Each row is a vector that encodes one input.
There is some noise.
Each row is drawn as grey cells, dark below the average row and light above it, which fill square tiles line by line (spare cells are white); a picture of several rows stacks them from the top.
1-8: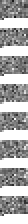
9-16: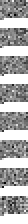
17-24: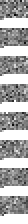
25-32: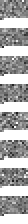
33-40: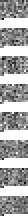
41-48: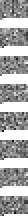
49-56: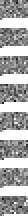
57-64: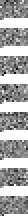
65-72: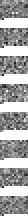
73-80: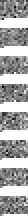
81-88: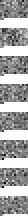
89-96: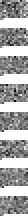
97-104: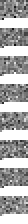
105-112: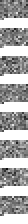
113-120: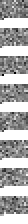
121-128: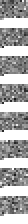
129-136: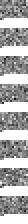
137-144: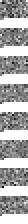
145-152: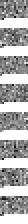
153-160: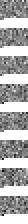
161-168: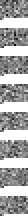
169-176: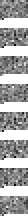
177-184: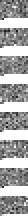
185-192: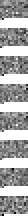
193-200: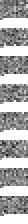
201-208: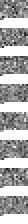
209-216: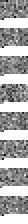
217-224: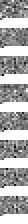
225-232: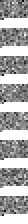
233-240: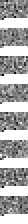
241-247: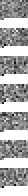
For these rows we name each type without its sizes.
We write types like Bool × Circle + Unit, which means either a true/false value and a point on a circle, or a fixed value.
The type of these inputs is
(Bool × Bool × Bool × Bool + Line) × Tree × (Tree + Unit).
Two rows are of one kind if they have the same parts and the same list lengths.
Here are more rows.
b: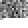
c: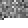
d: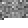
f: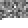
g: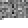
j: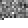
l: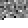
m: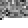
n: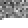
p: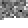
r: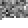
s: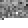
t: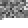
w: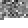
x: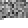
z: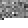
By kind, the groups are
b, w
c, d, j, s, z
f, g, m, n, p, r, t, x
l

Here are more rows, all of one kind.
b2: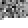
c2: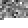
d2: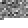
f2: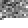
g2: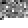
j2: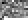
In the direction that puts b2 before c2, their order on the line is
f2, g2, b2, c2, j2, d2.
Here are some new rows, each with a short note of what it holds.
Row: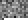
a node of a tree and four true/false values
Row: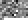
a point on a line and a node of each of two trees
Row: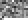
a point on a line and a node of each of two trees
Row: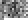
a point on a line and a node of each of two trees
